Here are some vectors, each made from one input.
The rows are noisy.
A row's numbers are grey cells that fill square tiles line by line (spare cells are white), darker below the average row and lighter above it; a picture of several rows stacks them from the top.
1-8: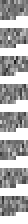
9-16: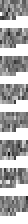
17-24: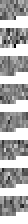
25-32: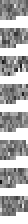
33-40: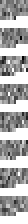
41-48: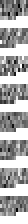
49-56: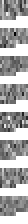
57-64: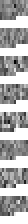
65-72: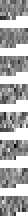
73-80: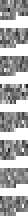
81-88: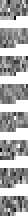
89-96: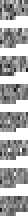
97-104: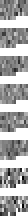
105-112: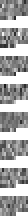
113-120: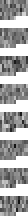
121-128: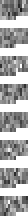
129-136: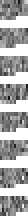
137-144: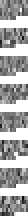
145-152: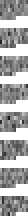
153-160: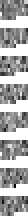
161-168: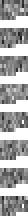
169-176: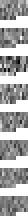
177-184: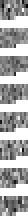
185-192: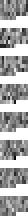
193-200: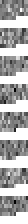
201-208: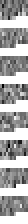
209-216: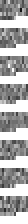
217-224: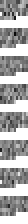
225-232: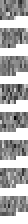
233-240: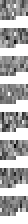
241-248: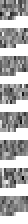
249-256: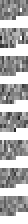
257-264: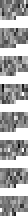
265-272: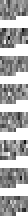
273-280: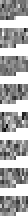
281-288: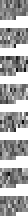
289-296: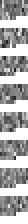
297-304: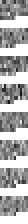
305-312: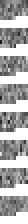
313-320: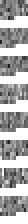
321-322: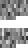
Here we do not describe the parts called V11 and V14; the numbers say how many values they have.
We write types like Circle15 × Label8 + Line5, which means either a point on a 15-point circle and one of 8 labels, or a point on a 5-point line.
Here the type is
Label12 × (Tree12 + V11) × V14.
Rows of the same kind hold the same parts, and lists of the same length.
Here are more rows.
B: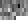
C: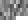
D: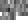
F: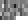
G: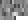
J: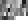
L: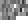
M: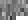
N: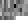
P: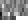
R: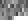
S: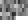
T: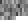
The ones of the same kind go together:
B, C, D, F, G, J, P, R, S, T
L, M, N

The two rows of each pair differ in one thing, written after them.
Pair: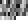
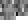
the label
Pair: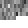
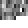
the label
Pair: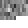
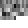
the label
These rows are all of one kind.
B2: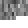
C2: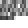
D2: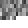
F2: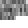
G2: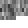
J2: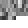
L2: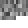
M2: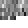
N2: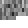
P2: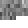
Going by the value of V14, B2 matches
F2, L2 and M2.
